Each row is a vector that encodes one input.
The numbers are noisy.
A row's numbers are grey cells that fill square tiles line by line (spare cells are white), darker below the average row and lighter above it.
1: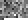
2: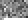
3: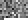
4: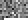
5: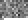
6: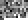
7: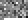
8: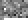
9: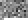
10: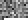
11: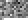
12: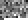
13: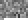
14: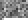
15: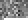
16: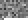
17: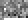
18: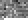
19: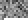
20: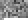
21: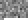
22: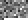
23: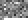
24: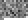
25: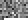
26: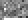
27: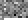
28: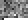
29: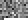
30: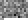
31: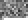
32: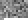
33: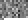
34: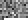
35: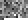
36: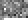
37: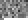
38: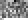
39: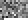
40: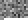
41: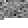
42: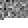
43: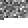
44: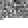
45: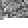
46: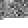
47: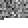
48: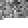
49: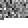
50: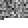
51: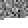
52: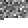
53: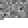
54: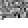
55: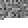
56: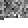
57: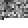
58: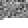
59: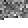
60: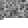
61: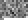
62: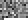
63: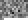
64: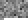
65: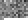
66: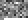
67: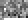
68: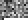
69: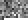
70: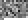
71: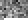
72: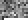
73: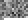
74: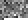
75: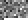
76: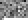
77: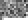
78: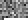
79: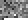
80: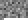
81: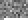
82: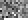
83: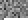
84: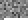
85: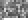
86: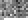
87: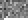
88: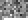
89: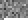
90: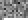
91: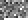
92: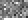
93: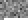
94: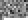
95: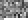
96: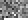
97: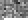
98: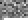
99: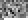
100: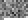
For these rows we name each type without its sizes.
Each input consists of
a point on a line, together with either a fixed value, or a node of a tree and a true/false value.
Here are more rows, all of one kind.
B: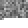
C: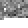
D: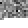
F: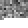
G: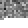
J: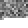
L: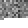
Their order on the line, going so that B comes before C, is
J, L, F, G, D, B, C.
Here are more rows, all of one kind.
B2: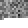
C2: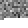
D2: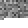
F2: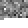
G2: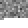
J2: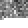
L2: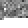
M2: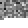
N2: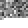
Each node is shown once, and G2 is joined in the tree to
L2 and M2.
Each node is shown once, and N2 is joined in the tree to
J2.
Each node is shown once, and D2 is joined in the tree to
C2.
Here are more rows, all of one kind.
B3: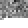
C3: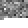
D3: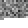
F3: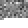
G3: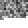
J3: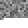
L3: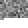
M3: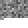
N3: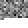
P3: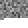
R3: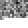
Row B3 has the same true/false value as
G3 and R3.
